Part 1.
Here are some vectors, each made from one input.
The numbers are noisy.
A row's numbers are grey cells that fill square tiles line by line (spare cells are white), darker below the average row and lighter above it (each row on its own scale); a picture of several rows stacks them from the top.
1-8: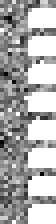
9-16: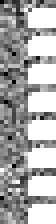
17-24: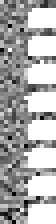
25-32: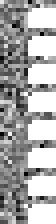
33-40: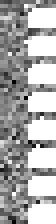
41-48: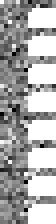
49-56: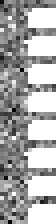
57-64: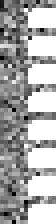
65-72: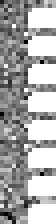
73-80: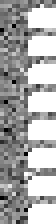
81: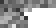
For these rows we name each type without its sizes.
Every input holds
either a label, or four true/false values.
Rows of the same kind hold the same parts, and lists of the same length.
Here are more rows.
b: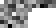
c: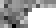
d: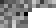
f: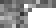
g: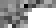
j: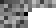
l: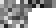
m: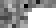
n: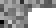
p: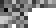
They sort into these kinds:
b, l, n
c, d, f, g, j, m, p

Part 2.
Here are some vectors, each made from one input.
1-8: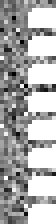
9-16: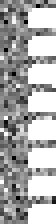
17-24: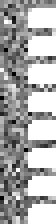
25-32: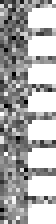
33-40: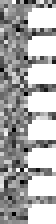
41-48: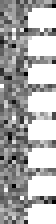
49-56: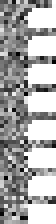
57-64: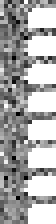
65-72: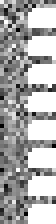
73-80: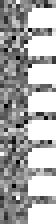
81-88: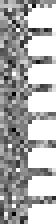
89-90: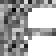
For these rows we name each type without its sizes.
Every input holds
a point on a line and a node of a tree.
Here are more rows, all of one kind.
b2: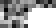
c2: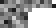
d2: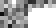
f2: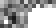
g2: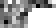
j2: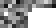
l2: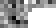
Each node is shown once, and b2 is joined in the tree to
j2.
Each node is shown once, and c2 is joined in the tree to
d2 and g2.
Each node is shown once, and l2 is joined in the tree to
f2.
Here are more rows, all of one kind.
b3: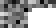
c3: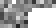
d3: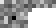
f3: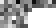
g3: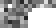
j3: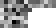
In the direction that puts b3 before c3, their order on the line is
j3, g3, b3, d3, f3, c3.
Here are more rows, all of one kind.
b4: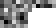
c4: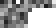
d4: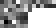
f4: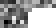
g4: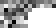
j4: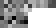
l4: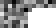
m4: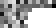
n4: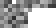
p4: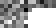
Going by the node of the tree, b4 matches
c4 and d4.
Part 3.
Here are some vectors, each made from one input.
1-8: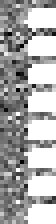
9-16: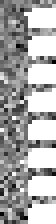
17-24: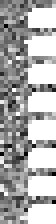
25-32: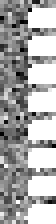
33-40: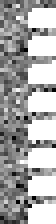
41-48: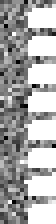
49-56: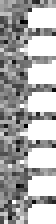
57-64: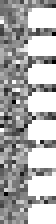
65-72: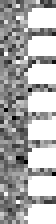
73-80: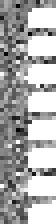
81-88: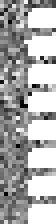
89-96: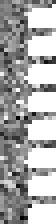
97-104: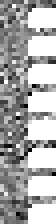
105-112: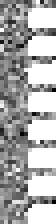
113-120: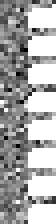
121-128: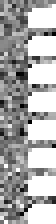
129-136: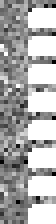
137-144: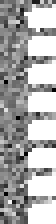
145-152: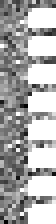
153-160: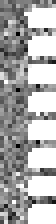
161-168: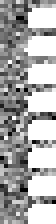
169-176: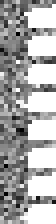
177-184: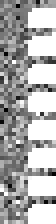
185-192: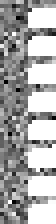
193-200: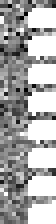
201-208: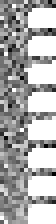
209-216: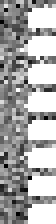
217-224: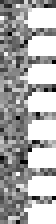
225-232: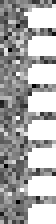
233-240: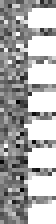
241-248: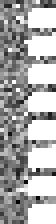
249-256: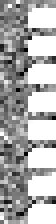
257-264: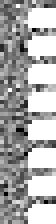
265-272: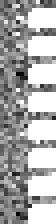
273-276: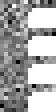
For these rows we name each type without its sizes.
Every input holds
either a fixed value, or a label and a true/false value.
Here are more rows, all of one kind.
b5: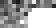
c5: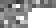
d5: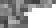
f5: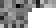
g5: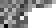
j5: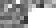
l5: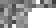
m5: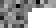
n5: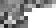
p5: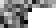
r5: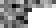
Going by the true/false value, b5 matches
c5 and l5.
